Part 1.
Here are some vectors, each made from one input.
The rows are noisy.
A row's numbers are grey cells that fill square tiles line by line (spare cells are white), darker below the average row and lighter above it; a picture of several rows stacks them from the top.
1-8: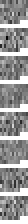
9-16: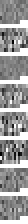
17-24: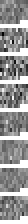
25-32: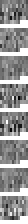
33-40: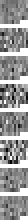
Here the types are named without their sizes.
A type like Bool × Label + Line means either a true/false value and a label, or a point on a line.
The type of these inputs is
Circle + Line.
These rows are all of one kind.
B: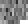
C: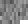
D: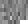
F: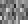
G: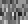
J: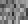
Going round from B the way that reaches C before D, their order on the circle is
B, G, C, D, F, J.
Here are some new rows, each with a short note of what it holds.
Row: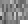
a point on a line
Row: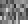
a point on a circle
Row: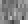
a point on a circle
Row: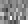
a point on a circle
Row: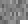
a point on a line
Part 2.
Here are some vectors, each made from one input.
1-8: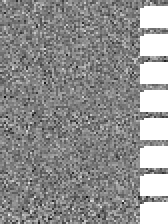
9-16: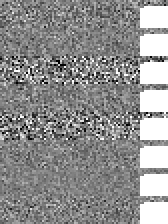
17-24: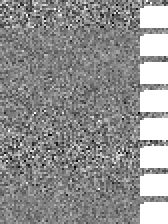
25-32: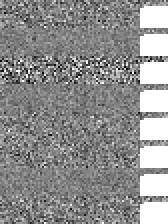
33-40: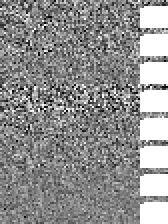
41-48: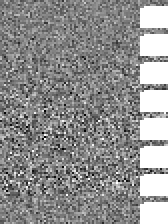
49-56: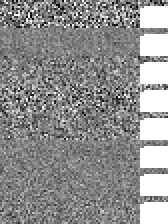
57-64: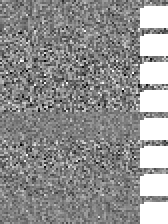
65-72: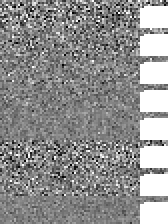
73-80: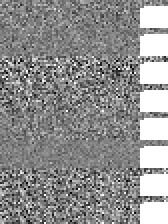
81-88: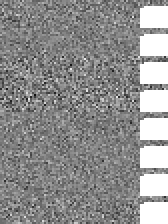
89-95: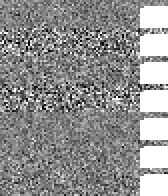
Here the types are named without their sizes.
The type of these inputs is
(Bool × Bool × Bool × Bool + Unit) × Line.
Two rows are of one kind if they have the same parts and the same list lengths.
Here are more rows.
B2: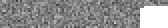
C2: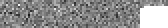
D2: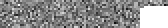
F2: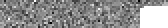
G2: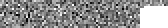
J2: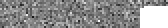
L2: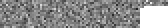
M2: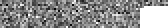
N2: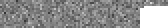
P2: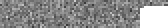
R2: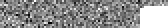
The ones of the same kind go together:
B2, C2, D2, G2, J2, L2, M2, N2, P2
F2, R2

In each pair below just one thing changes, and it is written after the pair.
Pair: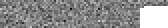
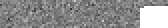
one of the four true/false values
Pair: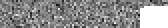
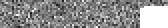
the place on the line
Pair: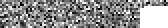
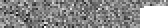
the place on the line
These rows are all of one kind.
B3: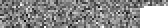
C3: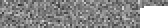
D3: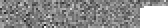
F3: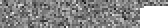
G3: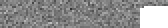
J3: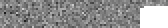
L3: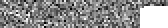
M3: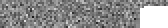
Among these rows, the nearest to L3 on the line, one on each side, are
F3 and G3.
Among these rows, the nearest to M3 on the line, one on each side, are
C3 and G3.
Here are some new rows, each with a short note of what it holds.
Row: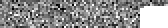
a point on a line
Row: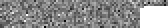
a point on a line and four true/false values
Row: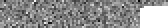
a point on a line
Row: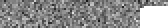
a point on a line
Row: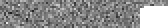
a point on a line and four true/false values
